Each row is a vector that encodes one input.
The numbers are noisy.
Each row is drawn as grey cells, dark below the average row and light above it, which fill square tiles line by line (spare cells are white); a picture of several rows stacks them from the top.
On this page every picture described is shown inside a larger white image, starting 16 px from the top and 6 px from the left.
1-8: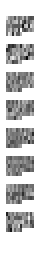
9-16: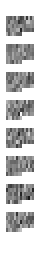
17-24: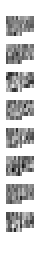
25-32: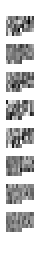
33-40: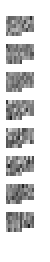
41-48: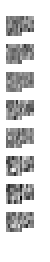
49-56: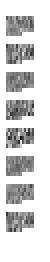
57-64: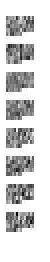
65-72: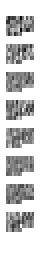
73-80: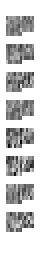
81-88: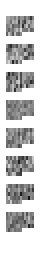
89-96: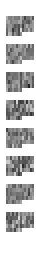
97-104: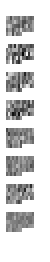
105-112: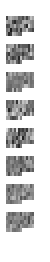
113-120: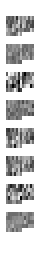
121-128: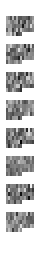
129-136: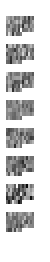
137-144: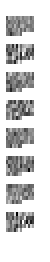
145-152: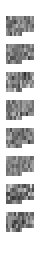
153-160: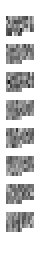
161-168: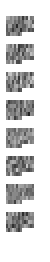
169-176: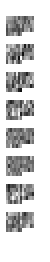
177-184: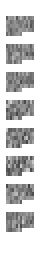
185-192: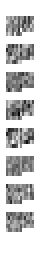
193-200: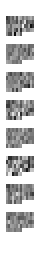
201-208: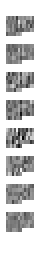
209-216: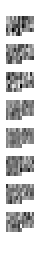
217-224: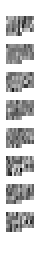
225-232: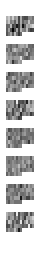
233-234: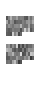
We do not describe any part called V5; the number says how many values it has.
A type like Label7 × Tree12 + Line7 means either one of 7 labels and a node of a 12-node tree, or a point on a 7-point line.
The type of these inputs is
Line4 × Tree9 × V5 + List3(Line6).
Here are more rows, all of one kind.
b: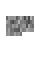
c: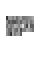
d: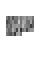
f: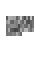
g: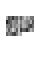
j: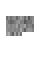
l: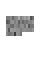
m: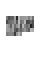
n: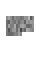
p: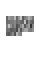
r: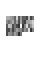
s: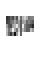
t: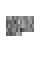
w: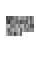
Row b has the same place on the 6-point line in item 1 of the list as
c, j, t and w.
